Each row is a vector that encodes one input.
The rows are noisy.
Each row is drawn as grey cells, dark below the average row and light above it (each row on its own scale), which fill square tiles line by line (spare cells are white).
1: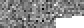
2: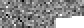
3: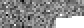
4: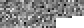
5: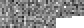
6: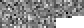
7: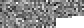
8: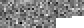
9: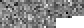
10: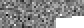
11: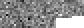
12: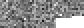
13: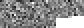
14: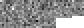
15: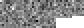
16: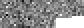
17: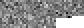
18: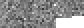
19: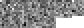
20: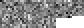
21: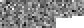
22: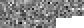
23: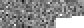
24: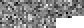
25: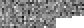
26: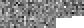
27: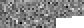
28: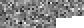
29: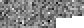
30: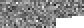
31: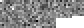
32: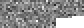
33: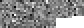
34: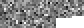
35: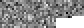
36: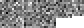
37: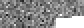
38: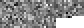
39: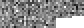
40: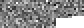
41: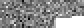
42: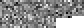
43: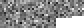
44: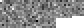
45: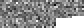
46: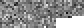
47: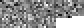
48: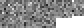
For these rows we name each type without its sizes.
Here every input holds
a point on a line and a true/false value.
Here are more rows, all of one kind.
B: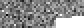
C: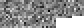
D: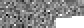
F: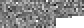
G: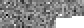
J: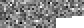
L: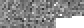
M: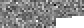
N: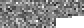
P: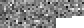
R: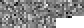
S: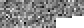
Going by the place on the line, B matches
D and G.
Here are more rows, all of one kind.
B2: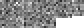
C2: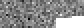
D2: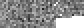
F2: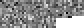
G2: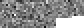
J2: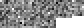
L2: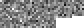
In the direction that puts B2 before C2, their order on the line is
J2, B2, G2, C2, D2, L2, F2.
